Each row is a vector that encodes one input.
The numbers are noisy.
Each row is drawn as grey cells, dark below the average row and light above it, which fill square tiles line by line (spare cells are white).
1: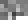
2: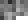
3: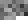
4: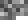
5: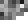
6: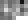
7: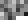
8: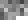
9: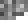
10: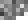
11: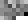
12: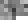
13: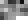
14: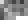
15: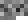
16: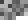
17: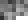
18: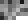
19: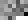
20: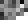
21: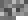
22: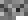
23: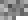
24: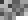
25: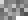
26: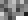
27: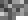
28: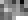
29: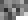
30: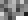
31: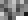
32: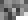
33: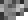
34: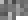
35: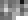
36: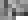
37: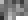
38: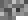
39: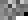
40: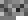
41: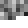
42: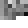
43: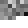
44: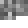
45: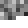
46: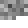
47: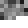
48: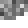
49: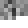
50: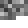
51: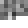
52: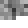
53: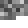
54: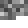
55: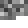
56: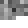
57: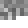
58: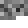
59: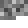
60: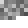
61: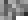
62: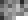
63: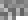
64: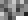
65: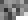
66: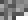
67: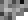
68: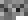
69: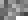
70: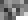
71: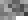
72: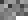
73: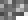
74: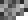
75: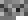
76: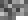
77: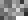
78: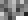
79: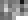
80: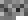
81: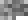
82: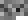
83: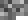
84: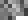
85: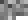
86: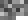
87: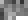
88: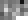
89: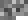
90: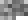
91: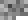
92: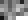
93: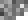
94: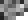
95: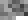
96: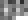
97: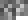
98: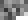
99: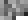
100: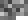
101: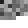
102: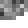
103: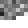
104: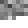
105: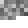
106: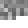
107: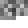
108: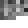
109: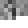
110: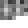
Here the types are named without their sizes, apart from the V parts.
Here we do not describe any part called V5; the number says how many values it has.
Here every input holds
a value of V5, together with a list of points on a line.
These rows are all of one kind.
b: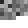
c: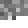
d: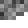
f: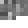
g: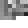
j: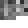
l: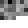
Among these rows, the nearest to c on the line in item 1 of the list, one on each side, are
f and g.
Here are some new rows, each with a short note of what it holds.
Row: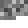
a value of V5, together with the empty list
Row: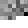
a value of V5, together with a list of one item
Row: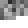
a value of V5, together with a list of one item
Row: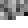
a value of V5, together with the empty list
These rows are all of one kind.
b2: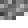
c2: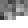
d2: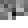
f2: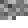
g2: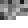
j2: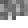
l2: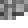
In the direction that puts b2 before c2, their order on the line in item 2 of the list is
f2, g2, b2, j2, c2, d2, l2.
